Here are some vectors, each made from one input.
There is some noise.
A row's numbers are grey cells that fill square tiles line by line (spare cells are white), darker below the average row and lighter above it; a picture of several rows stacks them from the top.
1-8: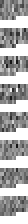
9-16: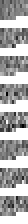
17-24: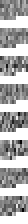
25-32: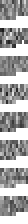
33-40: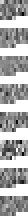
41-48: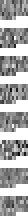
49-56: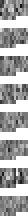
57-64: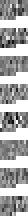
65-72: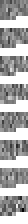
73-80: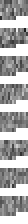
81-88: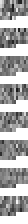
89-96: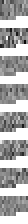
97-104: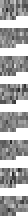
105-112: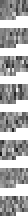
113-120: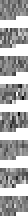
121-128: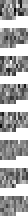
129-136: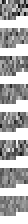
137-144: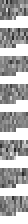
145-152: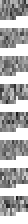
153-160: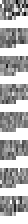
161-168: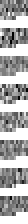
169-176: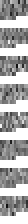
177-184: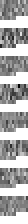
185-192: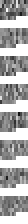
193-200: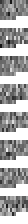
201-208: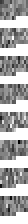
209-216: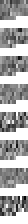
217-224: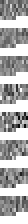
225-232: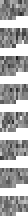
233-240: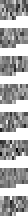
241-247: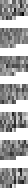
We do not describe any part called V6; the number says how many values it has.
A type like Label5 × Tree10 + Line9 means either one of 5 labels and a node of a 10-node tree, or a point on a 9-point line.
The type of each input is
List2(Line4 × V6 + Line5).
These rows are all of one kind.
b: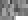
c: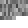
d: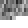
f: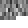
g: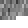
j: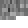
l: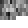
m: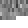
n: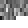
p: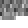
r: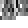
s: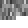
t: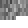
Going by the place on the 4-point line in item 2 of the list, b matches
c, g and n.
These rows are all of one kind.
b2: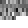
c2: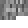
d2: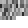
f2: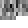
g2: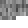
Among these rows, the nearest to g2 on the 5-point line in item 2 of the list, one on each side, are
d2 and f2.
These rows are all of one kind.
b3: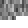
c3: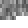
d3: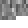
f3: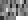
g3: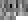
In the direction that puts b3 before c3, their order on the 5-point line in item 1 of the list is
d3, f3, g3, b3, c3.
